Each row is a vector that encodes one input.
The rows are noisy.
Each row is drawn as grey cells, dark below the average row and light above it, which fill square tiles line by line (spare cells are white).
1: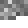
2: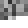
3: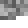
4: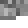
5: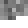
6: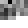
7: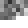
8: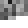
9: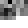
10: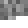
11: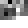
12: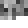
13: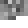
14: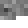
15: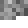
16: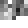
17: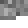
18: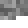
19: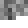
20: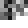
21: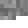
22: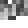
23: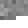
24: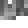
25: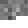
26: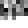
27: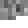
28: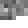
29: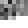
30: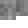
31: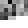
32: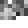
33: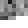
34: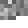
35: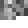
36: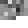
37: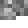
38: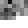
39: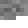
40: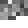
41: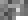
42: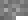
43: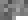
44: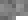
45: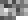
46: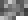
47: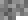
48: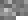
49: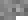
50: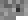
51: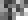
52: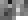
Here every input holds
a point on a 6-point circle and a true/false value.
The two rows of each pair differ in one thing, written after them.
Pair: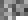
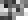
the place on the 6-point circle
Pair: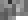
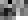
the true/false value
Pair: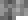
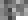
the true/false value
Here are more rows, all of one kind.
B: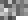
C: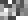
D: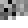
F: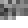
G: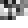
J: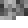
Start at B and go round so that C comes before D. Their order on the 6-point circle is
B, C, D, G, F, J.
